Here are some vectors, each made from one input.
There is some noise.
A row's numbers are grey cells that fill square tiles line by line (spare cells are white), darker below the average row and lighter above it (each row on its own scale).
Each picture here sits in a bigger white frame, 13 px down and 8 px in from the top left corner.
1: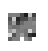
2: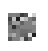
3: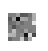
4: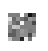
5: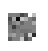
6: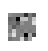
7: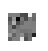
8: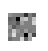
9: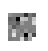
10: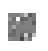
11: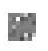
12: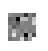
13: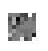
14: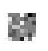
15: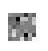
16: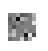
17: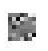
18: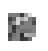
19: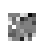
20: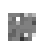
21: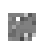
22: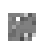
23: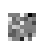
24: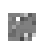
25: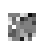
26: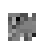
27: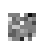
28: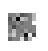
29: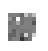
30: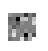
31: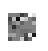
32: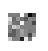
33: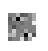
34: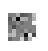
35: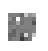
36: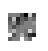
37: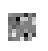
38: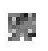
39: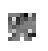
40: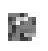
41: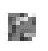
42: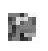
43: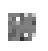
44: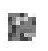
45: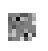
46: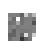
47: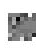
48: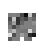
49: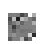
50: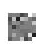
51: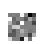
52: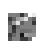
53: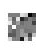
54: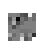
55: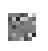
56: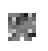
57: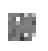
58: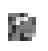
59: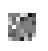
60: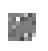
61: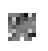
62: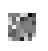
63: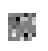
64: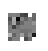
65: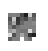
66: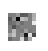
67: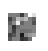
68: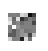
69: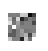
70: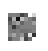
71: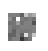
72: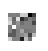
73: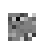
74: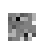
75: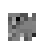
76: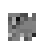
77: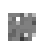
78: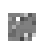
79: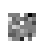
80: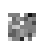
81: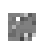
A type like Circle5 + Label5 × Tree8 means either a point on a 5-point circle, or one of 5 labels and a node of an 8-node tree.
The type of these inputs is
Tree10.
